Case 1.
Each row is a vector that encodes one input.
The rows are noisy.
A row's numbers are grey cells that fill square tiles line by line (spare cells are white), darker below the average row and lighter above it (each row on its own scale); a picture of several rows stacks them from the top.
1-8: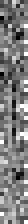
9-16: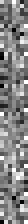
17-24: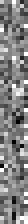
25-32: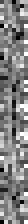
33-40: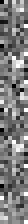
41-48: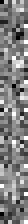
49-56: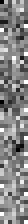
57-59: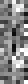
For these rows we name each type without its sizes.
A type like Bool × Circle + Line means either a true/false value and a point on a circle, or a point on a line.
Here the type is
Bool × Bool × Bool + Unit.
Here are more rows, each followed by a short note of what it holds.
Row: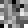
three true/false values
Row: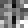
a fixed value
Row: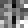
a fixed value
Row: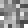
three true/false values
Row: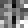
a fixed value
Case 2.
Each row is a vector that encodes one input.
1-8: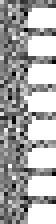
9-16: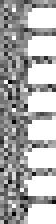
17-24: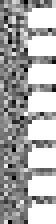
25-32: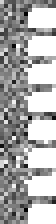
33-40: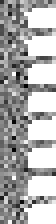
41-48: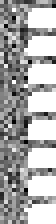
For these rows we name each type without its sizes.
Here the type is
Bool × Bool × Bool.
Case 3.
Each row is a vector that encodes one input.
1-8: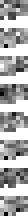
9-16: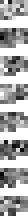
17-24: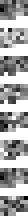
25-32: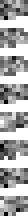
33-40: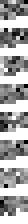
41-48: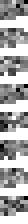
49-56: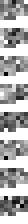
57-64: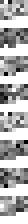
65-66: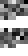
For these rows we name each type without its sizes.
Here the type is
Bool × Bool × Bool × Bool.
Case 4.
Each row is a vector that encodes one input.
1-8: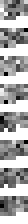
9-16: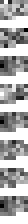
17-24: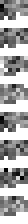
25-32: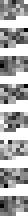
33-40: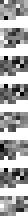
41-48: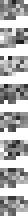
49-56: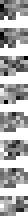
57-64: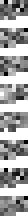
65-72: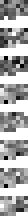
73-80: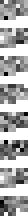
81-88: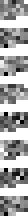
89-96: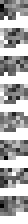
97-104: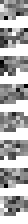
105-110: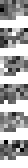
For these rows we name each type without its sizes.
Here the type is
Bool × Bool × Bool × Bool.
